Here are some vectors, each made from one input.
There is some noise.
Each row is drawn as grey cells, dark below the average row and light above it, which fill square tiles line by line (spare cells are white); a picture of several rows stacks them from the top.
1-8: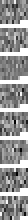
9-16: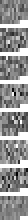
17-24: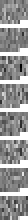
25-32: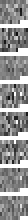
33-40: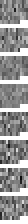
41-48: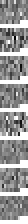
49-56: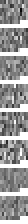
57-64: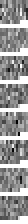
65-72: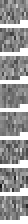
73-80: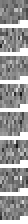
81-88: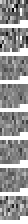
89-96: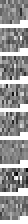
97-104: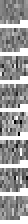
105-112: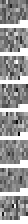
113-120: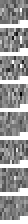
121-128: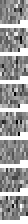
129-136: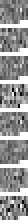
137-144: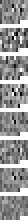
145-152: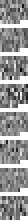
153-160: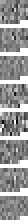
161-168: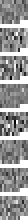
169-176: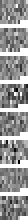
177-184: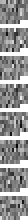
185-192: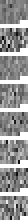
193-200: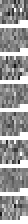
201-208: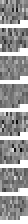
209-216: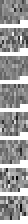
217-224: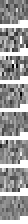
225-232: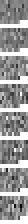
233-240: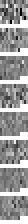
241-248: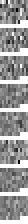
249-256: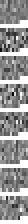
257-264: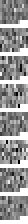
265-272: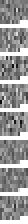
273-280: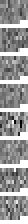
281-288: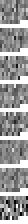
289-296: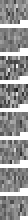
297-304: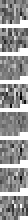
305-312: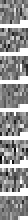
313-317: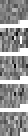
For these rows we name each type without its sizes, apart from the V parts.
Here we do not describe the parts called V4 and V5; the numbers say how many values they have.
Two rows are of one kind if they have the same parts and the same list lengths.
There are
4 kinds of row.
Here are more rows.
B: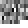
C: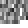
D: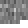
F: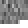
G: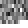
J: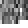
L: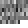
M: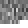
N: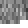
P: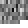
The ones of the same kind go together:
B, C, L, P
D
F, G, M
J, N

